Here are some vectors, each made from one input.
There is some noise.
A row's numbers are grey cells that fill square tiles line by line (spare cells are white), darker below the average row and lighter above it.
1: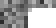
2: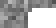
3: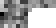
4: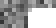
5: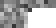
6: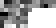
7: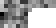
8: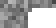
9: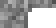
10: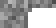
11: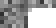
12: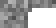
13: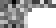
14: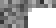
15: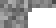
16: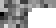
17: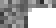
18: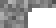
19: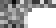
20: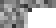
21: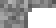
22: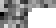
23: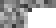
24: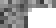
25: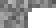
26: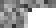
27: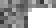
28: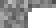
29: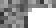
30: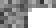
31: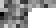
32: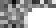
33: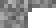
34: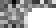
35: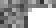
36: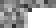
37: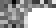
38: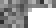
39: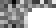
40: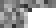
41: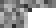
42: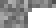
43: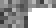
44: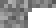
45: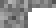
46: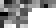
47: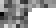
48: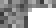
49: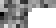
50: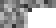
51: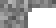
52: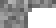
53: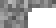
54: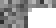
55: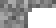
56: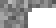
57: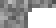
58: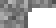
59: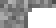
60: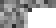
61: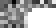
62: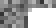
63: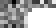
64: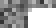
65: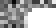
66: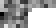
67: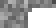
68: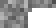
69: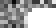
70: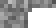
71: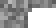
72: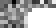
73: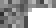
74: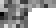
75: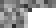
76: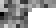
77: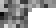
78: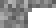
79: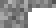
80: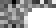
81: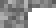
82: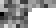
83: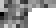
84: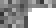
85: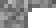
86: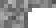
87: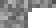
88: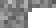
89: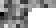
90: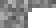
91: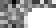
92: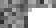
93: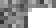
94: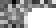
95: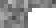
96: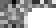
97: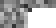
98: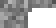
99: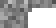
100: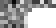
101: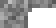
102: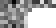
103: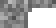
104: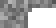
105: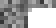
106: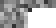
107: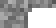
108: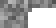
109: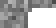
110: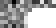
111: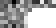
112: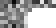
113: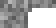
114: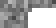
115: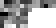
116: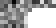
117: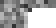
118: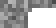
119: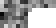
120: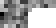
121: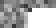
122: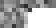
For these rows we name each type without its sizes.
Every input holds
a point on a line.
